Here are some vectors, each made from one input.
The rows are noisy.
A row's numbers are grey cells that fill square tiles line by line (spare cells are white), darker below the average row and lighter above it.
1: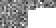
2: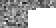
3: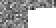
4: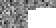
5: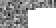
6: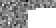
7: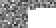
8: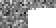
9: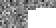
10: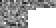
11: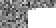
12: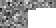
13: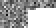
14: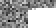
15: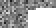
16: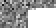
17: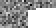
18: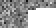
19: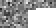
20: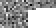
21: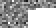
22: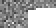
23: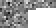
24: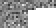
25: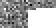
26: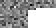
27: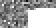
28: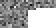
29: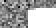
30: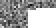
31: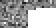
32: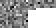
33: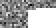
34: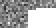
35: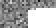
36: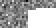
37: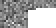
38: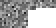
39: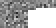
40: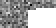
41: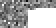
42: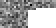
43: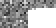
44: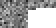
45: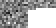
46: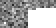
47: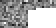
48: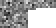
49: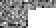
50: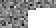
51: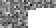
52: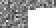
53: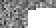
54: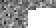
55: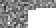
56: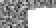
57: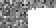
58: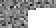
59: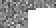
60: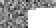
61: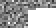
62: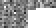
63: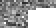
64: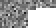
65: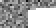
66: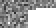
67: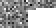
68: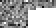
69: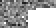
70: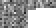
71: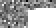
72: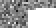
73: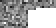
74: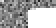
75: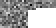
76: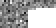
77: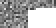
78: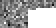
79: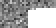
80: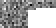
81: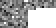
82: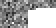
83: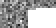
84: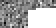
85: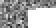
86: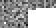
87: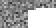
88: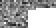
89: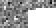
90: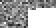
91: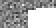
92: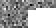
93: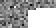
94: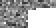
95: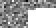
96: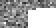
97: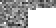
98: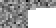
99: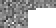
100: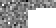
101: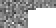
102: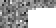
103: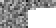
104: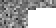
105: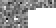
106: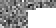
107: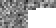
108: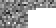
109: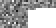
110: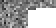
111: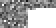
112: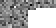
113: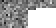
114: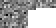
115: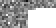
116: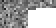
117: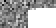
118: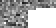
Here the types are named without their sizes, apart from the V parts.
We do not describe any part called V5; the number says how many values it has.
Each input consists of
a label and a value of V5, together with either a point on a circle, or a fixed value.
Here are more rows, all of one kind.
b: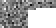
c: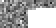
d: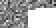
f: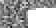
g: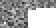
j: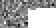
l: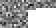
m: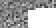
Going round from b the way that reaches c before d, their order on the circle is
b, c, d, m, l, g, f, j.
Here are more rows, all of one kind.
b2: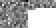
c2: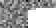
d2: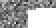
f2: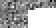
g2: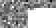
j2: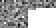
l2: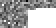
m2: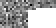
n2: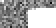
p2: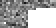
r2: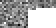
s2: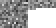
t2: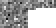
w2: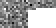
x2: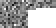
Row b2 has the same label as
d2, g2, l2 and s2.
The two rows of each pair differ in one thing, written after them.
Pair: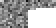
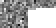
the value of V5
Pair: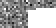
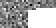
the place on the circle
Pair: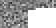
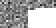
the value of V5
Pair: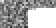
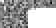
the place on the circle
